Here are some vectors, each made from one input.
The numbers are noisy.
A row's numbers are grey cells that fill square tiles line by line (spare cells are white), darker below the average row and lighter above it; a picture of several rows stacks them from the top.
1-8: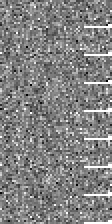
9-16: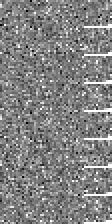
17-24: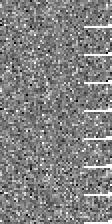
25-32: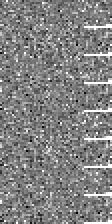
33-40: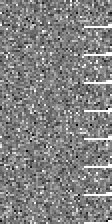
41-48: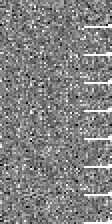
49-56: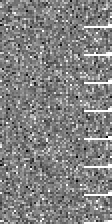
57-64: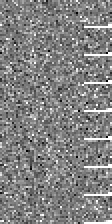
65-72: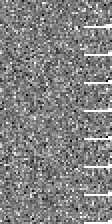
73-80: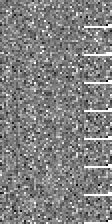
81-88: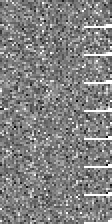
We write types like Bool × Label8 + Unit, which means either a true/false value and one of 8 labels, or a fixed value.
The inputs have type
Label4.
